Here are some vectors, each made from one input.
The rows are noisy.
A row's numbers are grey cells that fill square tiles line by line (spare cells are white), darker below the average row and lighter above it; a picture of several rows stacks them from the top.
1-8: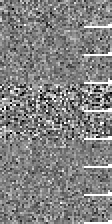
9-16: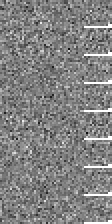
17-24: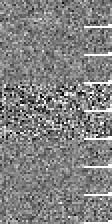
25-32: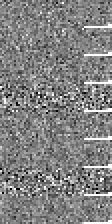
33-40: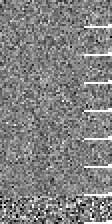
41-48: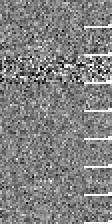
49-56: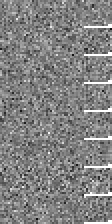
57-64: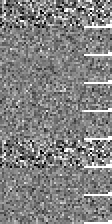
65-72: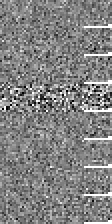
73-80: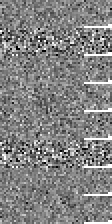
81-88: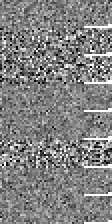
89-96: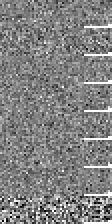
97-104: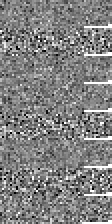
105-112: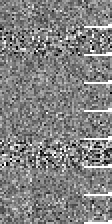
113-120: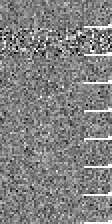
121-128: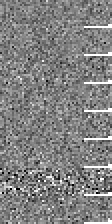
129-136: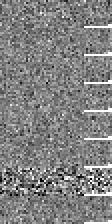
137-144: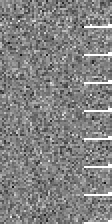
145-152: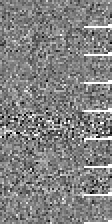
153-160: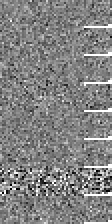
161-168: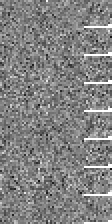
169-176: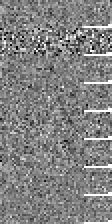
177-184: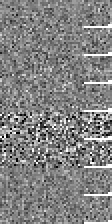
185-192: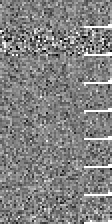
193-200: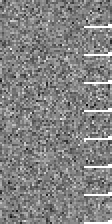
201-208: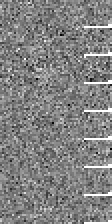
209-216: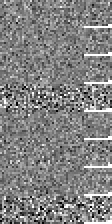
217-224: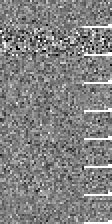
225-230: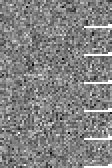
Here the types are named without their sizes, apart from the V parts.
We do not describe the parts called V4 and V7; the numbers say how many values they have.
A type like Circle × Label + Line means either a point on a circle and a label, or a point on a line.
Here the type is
Bool × (Tree + V7) × V4 + Line.
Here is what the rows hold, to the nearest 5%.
About 15% of them hold a point on a line. The rest hold a true/false value and a value of V4, together with either a node of a tree, or a value of V7.
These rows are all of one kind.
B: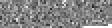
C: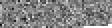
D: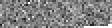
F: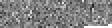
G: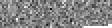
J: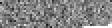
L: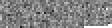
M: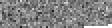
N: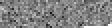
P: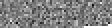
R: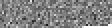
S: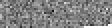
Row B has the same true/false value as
C, M and N.
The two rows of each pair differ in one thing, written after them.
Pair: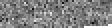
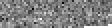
the true/false value
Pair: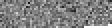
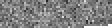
the value of V7
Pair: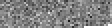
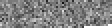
the value of V7
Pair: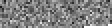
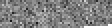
the value of V7
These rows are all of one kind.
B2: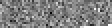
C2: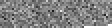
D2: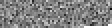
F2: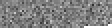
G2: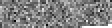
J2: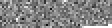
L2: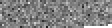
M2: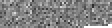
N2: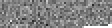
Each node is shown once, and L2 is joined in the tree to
G2.
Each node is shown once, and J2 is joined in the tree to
M2.
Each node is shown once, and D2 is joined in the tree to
C2.
